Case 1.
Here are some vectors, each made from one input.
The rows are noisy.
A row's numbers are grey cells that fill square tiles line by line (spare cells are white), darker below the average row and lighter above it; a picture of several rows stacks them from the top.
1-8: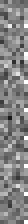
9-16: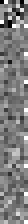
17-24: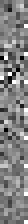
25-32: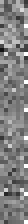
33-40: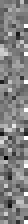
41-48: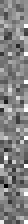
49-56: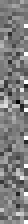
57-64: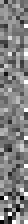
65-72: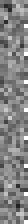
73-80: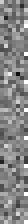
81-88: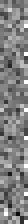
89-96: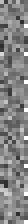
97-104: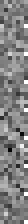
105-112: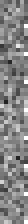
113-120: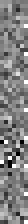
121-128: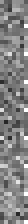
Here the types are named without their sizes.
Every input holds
either a fixed value, or a node of a tree.
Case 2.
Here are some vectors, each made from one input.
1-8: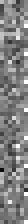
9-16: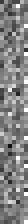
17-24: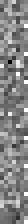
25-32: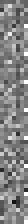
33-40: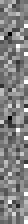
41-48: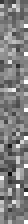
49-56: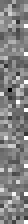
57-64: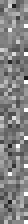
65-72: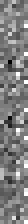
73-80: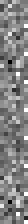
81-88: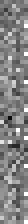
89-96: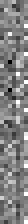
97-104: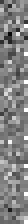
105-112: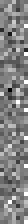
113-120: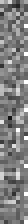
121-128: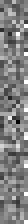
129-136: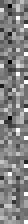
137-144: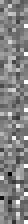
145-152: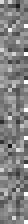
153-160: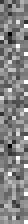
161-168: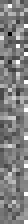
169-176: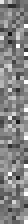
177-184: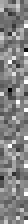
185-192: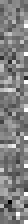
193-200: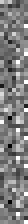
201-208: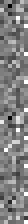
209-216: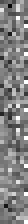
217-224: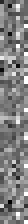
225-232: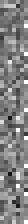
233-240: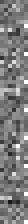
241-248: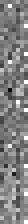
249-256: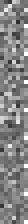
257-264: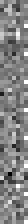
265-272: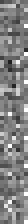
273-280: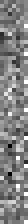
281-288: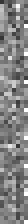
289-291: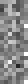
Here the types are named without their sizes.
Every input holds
a point on each of two lines.
